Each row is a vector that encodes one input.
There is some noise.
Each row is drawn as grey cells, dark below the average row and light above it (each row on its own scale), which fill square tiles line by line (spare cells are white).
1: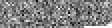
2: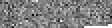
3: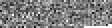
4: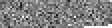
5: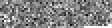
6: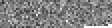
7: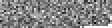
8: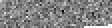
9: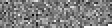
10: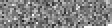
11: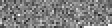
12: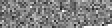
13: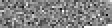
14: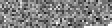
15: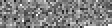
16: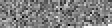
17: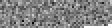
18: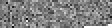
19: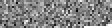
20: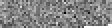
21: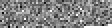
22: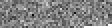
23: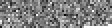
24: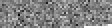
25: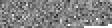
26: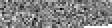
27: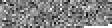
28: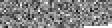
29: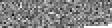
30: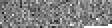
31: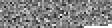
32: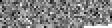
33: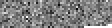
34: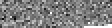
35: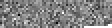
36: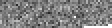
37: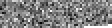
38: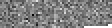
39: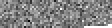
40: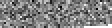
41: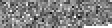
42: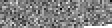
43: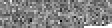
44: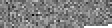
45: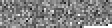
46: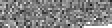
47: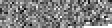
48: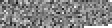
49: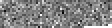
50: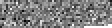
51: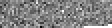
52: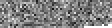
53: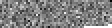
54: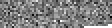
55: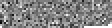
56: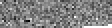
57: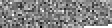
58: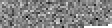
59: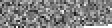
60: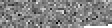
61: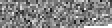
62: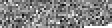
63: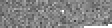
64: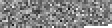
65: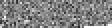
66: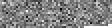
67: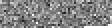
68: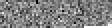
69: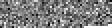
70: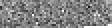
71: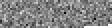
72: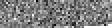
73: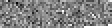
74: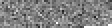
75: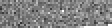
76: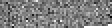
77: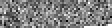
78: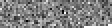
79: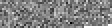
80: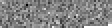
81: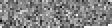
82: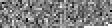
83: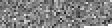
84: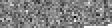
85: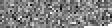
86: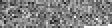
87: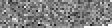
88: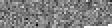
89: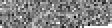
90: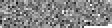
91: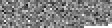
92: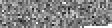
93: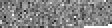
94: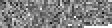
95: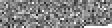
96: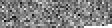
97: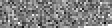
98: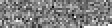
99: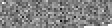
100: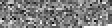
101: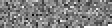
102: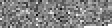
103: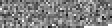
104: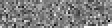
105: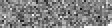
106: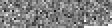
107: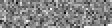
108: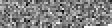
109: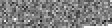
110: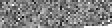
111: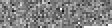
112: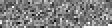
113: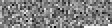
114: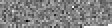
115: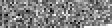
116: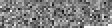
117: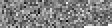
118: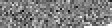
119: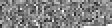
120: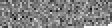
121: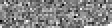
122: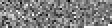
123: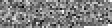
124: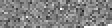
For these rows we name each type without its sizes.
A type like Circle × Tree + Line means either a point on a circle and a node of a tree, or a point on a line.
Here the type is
Bool × List(Circle).
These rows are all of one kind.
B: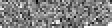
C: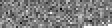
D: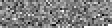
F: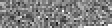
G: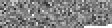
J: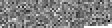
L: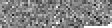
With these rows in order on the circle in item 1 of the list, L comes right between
B and G.
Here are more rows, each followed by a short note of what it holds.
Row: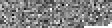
a true/false value, together with a list of one item
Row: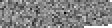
a true/false value, together with a list of one item
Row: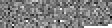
a true/false value, together with the empty list
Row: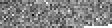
a true/false value, together with a list of two items
